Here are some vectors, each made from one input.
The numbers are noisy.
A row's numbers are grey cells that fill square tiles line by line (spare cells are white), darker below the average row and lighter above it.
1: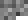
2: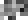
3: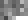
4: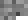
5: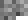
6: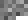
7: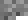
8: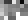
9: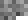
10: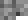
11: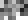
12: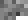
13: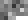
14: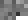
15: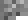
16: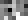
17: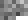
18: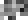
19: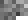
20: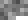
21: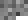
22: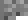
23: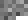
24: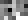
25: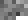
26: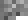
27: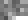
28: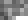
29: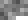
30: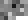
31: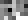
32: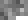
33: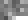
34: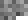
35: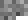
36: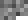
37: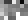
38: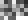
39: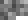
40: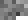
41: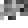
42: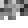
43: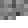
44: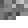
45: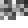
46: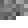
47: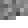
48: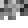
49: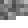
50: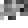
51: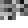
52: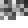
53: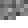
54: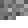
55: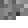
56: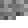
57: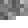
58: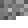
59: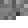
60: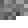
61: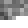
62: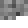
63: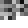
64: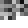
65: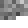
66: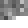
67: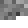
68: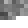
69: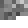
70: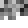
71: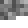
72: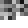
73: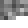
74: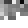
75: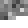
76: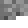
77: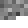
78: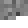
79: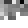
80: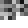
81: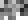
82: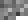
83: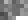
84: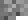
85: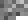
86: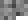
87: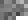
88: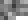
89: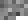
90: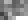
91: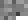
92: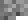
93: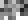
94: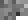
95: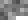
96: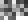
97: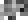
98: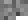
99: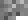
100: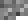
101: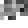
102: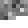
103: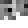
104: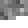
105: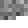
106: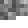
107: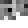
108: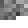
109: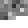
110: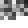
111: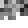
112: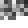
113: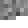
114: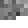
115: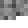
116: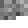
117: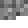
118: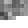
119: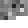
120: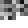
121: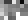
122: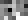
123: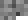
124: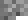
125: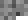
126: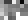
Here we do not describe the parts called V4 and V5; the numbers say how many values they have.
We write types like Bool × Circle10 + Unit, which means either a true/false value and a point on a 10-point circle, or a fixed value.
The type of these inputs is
(Bool × Bool × Bool + V5) × V4 + Label6.
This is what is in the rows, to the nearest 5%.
About 30% of them hold one of 6 labels. The rest hold a value of V4, together with either three true/false values, or a value of V5.
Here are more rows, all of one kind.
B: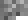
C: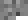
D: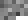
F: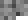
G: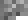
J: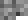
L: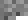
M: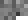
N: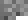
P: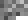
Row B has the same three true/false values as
G and P.
